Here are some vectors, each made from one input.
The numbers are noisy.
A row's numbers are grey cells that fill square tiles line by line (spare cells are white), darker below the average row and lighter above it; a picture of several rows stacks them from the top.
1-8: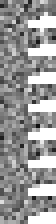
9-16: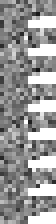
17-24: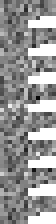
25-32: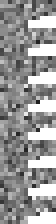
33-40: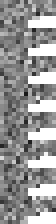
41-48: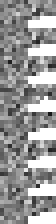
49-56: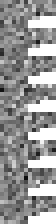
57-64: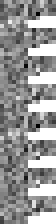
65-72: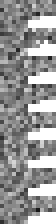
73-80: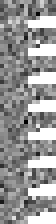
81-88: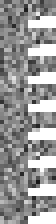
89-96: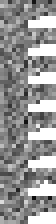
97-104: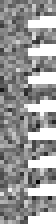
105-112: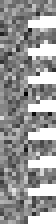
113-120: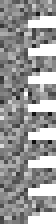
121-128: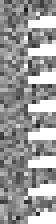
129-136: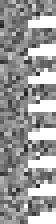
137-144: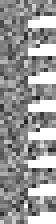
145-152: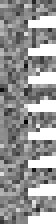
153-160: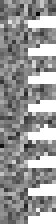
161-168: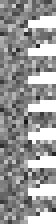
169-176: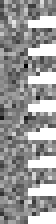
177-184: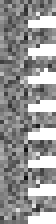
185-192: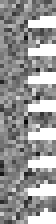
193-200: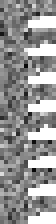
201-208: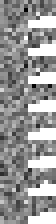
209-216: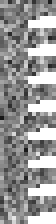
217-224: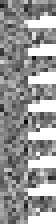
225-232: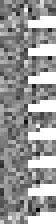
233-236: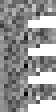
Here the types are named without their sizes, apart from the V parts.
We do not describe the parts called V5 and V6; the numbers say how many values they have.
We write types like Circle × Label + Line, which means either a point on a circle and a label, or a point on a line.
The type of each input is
Bool × (Tree + V6) + Label × V5.
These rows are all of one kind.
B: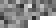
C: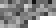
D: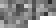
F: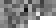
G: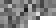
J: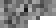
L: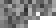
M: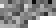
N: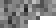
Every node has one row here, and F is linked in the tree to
C, D, G and J.
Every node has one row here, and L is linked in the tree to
C.
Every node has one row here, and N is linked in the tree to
J.
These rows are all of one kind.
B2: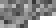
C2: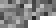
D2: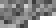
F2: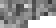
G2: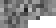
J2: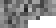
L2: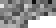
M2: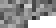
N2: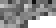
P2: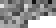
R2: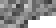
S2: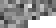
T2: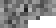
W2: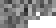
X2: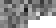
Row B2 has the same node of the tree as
D2, G2, J2 and T2.
